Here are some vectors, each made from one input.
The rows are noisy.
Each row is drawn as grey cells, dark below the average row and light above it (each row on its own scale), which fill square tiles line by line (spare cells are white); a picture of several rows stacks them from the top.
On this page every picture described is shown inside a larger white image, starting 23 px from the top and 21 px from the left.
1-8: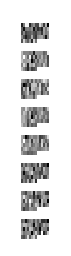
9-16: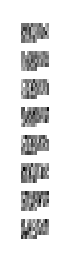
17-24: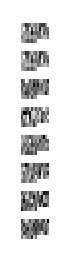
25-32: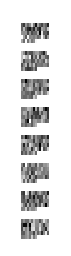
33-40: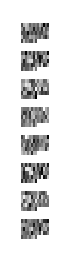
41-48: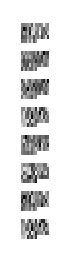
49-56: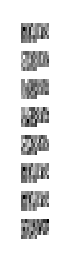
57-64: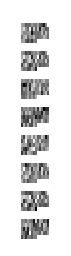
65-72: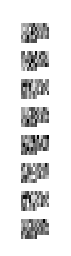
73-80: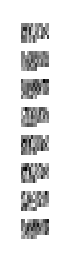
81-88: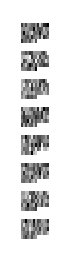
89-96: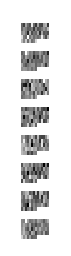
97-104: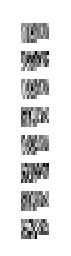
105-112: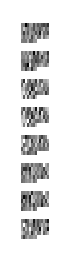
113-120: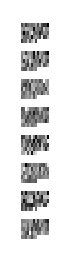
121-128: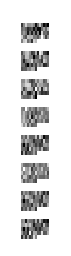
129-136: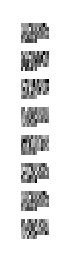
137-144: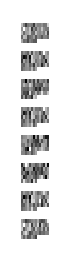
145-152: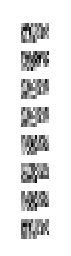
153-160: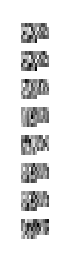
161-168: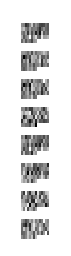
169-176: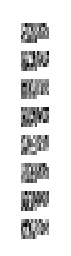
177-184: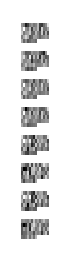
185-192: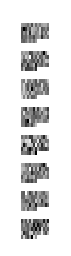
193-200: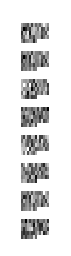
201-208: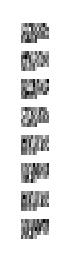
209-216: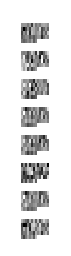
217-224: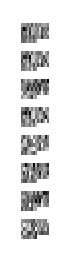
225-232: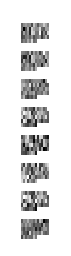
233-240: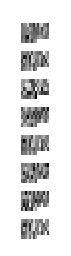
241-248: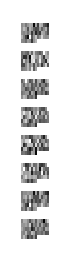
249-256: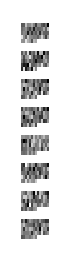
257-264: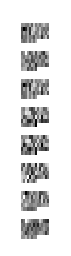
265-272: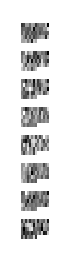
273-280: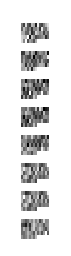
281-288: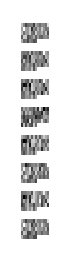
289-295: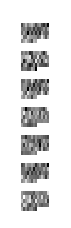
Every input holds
either one of 4 labels and a point on a 7-point line, or a list of up to two items, each a point on an 8-point line and a true/false value.
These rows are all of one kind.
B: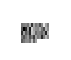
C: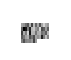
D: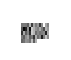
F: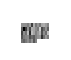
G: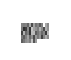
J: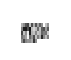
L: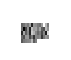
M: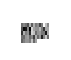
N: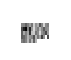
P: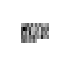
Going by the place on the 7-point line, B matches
D, G and L.
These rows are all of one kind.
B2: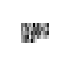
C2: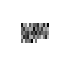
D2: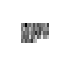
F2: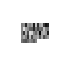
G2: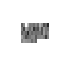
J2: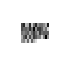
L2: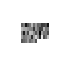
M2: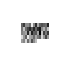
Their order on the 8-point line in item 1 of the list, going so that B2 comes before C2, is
L2, F2, D2, B2, C2, G2, M2, J2.
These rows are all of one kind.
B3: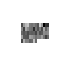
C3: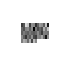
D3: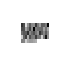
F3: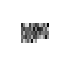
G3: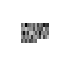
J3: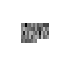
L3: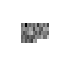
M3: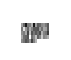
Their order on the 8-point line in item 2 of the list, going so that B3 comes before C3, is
D3, B3, G3, J3, M3, C3, F3, L3.
